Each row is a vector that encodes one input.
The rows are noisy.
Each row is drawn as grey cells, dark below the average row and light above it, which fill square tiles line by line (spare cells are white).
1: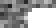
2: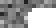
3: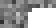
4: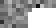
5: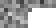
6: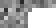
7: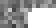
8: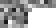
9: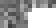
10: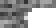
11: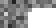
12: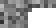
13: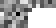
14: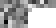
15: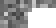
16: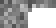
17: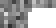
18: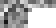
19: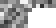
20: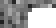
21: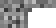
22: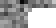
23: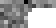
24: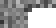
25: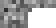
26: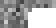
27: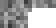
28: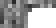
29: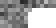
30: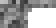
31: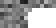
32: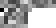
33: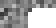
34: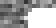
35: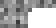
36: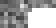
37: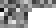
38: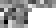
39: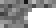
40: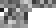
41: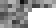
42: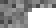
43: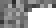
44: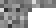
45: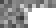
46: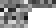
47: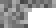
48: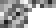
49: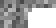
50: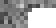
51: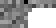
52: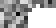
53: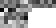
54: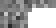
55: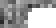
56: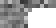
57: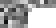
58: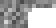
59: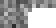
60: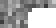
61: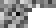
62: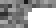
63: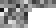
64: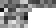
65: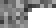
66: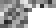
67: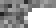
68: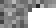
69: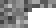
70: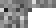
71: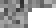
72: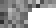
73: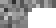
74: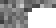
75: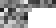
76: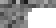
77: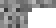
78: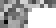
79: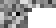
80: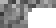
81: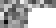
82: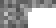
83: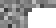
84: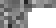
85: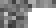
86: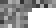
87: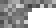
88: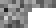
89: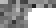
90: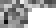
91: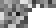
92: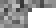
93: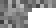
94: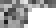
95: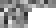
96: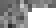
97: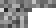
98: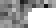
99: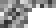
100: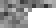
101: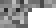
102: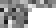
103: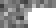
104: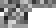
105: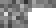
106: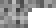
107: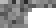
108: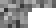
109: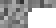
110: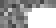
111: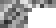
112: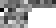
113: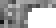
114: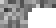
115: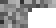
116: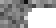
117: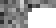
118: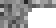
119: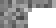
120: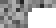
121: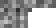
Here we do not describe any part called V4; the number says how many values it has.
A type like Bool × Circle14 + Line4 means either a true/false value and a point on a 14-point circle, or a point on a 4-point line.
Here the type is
(Bool × Bool × Bool + Unit) × Line5 × V4 + Line6.
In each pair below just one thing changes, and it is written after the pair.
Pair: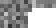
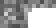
the place on the 5-point line
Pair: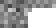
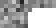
the value of V4
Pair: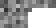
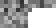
the place on the 5-point line
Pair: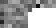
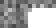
the value of V4
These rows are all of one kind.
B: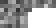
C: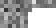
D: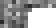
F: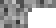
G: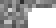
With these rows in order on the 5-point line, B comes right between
C and F.
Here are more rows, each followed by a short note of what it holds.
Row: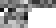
a point on a 6-point line
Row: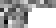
a point on a 6-point line
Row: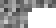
a point on a 5-point line and a value of V4
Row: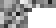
a point on a 6-point line
